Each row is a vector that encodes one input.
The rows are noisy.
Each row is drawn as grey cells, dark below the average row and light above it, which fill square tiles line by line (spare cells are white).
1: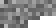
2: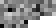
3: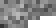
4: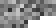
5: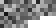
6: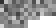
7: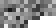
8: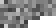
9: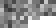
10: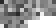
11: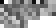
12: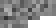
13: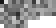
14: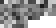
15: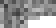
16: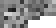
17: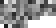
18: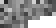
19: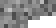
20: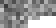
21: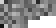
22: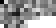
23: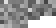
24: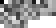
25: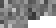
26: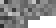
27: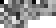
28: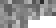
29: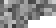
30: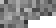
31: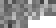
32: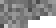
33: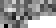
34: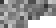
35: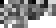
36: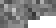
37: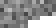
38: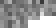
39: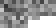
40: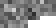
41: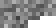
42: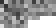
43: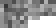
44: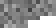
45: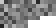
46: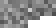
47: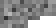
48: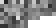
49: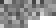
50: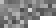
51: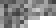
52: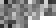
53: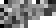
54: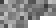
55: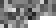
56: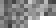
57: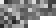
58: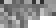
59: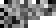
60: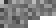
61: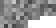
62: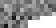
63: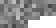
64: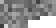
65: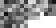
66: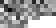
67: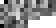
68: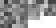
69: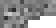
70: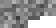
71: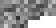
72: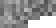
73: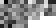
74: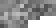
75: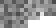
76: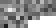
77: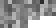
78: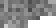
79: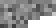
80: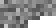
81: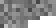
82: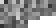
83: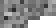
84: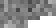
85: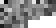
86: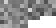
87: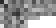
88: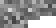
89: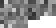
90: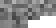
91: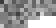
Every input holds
either a point on a 9-point circle, or a point on a 7-point line.
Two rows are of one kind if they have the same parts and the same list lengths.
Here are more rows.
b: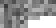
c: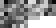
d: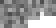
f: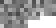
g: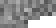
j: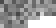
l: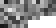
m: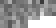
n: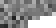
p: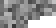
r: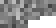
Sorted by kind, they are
b, c, d, f, j, m
g, l, n, p, r

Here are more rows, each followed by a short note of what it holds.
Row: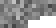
a point on a 9-point circle
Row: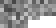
a point on a 7-point line
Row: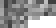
a point on a 7-point line
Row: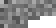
a point on a 9-point circle
